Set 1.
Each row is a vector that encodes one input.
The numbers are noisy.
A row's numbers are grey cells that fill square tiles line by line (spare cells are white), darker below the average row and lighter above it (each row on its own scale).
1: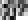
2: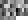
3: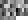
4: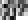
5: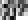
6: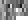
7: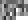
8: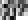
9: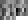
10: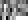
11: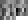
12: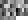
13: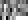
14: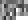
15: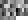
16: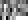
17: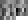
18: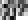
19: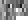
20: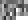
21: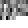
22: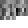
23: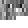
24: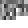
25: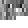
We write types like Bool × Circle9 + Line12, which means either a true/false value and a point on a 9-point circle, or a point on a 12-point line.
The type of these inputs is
Line6.
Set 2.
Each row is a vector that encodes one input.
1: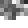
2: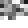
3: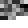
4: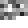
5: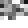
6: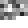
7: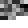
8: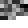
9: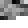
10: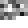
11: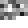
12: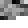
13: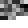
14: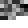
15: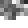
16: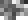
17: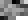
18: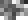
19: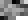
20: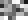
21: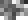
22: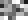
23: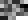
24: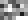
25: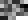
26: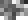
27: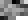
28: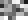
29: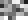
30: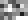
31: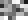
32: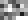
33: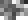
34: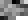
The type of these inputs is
Line5.
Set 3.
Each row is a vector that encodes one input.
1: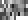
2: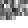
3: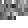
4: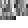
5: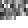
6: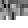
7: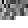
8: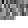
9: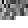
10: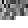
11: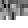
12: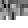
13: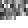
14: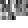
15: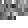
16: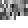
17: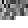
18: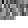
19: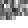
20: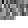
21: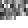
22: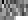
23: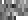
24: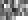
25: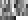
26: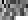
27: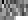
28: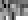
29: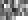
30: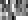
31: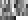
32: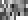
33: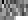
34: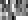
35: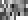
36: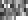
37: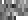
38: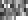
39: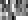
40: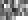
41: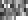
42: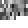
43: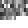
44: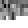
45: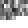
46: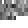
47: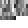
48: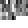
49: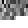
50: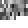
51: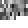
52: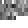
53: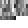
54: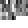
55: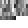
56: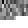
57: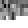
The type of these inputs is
Line9.
